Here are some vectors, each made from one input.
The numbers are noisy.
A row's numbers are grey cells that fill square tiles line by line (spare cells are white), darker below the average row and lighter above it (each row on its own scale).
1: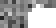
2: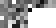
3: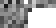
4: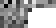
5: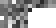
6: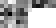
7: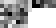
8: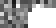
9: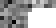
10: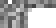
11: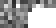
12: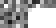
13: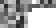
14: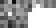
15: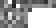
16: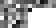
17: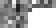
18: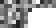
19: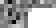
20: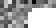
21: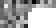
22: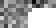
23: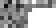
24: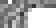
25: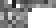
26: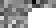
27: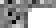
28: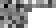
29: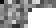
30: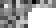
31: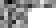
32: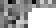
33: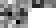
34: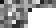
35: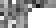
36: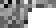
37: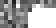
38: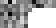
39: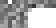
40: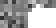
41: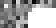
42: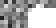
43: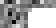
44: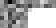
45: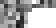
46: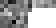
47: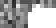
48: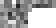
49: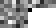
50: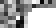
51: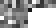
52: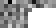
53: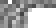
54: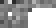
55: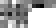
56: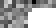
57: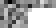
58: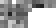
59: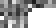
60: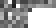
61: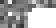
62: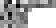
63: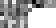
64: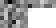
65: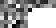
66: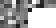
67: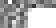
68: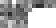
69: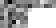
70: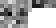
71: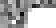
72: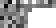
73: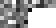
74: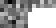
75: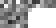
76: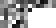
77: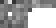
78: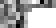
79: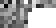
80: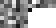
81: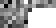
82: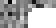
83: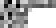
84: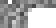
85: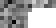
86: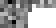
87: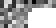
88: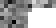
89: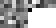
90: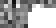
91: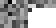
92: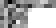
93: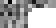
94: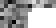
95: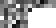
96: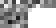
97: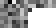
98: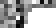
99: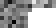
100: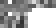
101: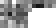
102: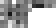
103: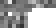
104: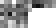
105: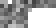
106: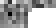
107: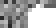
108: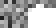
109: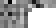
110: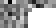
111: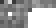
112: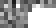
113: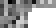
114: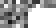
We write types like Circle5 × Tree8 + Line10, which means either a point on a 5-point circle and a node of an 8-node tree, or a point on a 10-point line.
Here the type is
Circle6 × Circle6.
